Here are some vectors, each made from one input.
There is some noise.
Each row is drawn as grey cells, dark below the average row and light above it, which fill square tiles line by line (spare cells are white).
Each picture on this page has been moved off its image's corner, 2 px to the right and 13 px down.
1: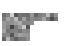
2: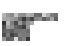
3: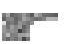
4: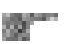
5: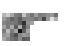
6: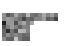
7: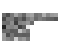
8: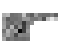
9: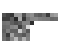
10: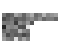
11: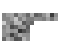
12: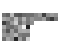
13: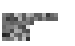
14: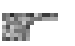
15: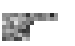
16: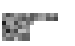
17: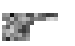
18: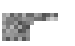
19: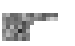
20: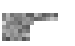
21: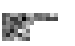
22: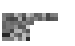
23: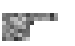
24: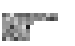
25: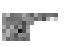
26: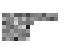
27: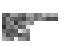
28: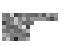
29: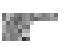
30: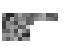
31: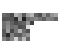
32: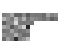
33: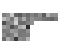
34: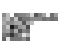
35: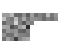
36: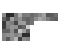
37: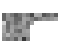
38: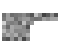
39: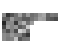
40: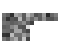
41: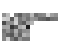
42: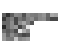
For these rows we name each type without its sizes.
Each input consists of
either a point on a line, or three true/false values.
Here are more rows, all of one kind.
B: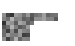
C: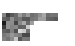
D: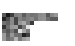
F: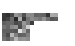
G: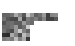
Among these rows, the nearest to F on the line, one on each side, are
D and G.
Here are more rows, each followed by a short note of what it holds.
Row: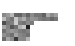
three true/false values
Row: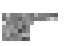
three true/false values
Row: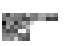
a point on a line
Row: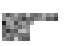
a point on a line
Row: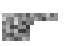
three true/false values
